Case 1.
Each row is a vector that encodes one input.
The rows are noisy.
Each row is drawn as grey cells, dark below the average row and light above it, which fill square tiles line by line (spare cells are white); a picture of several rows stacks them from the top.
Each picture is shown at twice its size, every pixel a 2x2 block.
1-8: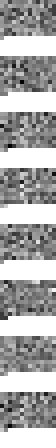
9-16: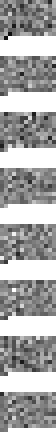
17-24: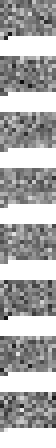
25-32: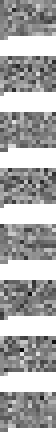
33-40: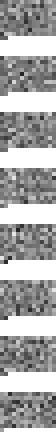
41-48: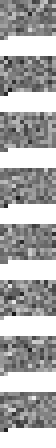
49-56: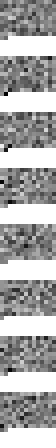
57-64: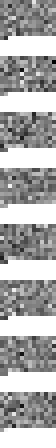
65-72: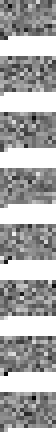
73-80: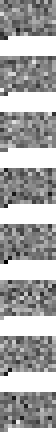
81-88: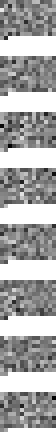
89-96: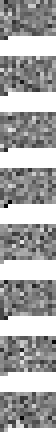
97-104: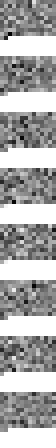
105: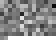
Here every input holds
a point on a 5-point line, together with a list of up to two points on a 6-point line.
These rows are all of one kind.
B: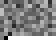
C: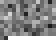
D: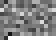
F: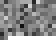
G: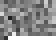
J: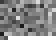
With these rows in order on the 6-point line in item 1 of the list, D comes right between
G and J.
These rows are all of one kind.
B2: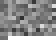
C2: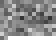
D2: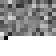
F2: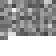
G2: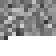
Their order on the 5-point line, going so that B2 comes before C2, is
D2, G2, F2, B2, C2.
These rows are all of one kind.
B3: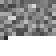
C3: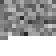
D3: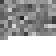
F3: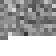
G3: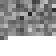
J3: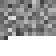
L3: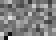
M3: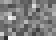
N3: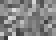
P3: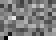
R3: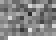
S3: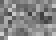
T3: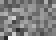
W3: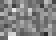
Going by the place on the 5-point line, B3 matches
J3, M3, N3 and T3.
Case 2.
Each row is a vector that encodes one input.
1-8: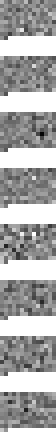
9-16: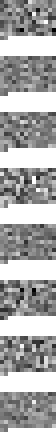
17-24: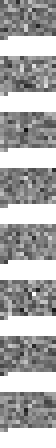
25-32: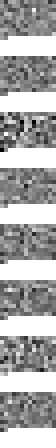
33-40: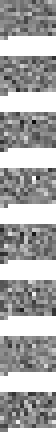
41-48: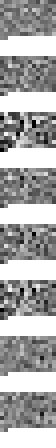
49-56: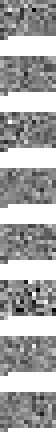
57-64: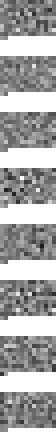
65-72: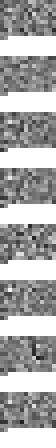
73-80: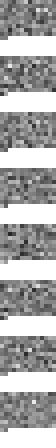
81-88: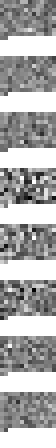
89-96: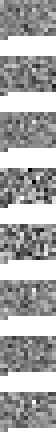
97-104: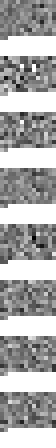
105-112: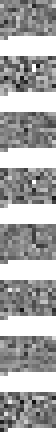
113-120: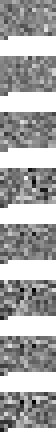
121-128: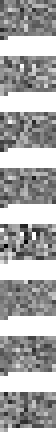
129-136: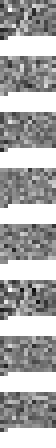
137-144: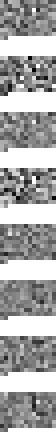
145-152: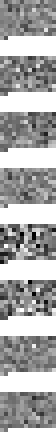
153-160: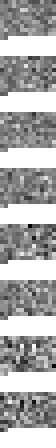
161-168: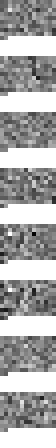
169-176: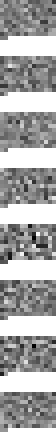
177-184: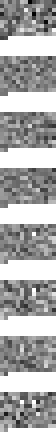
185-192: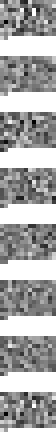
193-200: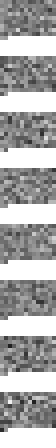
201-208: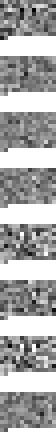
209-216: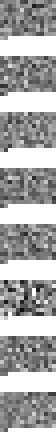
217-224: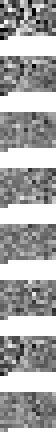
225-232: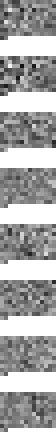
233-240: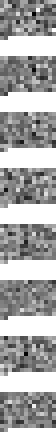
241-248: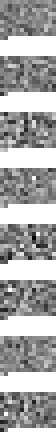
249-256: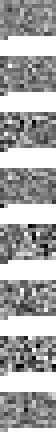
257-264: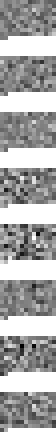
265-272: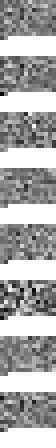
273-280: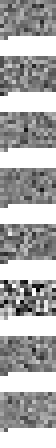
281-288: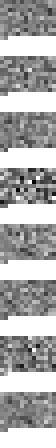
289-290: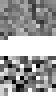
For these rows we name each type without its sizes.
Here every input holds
either a point on a circle, or a label and a true/false value.
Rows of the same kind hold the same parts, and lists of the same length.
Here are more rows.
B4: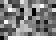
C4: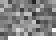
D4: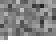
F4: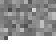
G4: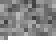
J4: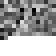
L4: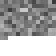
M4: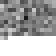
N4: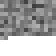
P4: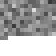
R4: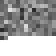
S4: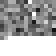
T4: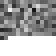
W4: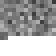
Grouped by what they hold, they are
B4, J4, R4, S4, T4
C4, D4, F4, G4, L4, M4, N4, P4, W4

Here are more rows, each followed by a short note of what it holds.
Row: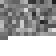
a point on a circle
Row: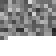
a label and a true/false value
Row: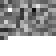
a label and a true/false value
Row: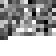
a point on a circle
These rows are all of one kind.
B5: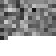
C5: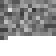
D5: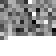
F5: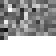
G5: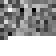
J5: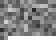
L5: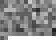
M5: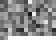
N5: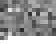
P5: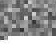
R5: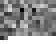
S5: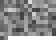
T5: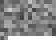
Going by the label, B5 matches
C5, S5 and T5.
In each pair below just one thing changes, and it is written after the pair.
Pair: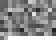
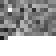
the label
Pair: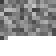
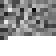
the true/false value
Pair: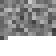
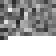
the true/false value
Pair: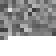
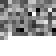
the label
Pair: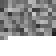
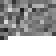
the label
